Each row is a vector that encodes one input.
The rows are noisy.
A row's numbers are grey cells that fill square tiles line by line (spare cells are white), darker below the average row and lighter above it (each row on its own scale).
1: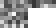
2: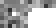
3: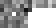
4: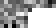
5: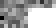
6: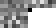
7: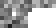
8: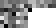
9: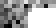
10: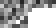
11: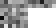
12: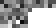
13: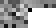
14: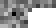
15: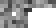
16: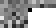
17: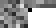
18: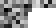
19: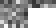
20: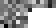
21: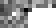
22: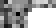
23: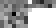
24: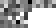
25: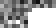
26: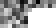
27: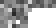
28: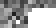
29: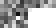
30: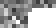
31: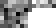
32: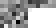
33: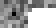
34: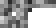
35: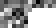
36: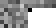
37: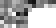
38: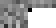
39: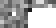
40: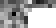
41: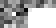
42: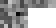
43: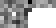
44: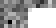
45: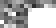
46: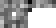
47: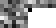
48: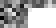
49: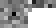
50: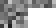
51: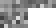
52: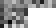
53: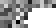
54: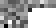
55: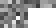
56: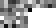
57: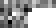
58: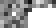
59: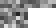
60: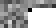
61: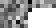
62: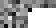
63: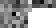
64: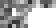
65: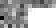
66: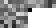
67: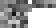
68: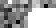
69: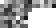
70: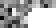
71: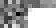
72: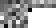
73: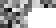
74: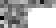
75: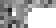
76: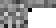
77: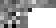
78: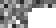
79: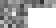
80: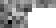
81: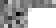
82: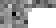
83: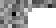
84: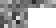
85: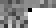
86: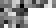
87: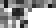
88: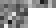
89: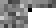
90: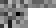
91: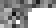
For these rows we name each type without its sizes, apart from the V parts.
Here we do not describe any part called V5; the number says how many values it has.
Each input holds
a point on a line and a true/false value, together with either a point on a line, or a value of V5.
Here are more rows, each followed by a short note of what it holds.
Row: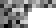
a point on a line, a true/false value and a value of V5
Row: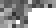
a point on each of two lines and a true/false value
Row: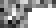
a point on a line, a true/false value and a value of V5
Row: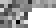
a point on a line, a true/false value and a value of V5
